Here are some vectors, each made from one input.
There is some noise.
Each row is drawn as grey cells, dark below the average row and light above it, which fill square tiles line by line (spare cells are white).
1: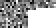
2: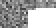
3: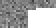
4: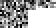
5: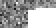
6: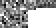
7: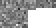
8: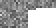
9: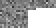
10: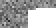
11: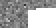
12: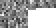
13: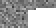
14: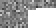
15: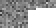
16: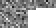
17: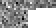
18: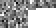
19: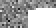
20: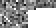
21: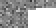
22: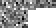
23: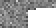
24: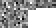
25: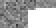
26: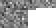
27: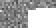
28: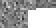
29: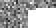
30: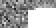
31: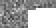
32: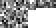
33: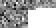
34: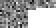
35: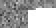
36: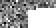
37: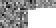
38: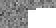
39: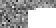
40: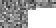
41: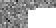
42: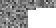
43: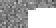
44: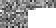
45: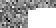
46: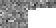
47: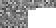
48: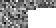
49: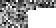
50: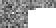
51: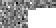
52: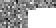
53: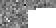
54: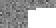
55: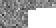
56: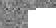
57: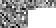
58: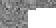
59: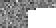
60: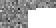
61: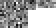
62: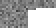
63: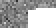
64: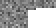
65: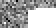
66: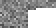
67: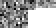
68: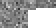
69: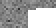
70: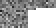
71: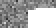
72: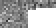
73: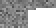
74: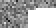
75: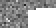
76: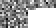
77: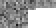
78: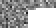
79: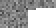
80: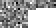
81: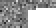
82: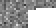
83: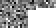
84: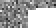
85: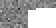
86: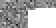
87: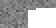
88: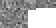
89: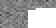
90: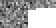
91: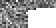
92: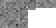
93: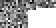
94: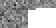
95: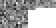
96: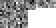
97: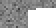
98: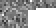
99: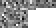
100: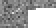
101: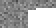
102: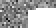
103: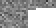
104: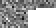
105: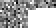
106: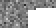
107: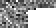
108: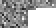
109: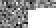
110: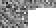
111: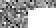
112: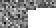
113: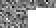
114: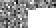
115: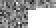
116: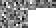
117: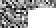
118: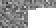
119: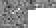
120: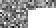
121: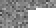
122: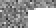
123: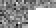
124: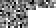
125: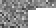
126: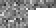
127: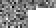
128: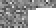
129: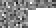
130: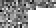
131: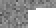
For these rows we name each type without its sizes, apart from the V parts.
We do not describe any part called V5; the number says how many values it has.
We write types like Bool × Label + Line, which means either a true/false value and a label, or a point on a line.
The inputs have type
(Line + V5) × Tree.
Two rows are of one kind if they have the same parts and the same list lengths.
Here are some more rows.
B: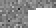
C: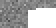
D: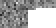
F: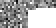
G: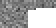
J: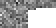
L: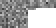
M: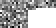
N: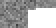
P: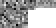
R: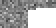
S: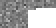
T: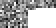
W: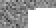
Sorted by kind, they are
B, C, D, F, G, N, P, W
J, L, M, R, S, T

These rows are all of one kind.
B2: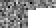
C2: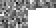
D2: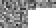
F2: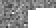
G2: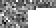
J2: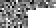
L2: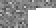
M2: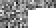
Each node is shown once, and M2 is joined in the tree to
F2 and J2.
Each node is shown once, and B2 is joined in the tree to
L2.
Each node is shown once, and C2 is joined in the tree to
G2, J2 and L2.
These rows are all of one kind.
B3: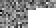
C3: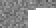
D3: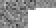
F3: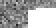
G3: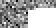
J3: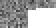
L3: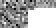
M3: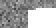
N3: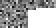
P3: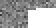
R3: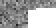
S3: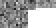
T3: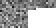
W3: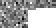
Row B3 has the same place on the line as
G3, J3, N3 and R3.
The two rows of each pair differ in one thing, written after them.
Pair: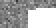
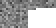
the node of the tree
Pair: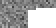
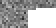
the place on the line
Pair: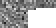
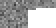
the place on the line
